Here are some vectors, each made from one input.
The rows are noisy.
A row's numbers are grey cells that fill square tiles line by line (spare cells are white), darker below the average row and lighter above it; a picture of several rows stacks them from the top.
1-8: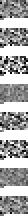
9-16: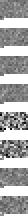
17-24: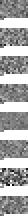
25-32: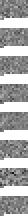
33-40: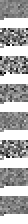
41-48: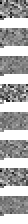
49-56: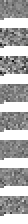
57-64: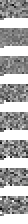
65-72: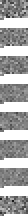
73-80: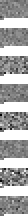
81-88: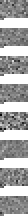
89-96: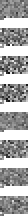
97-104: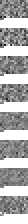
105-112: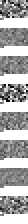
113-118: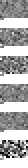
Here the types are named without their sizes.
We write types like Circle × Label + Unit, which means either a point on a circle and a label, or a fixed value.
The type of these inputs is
Bool × Bool × Bool × Bool + Line + Tree.
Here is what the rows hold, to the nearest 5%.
About 10% of them hold a point on a line. About 25% of them hold a node of a tree. The rest hold four true/false values.
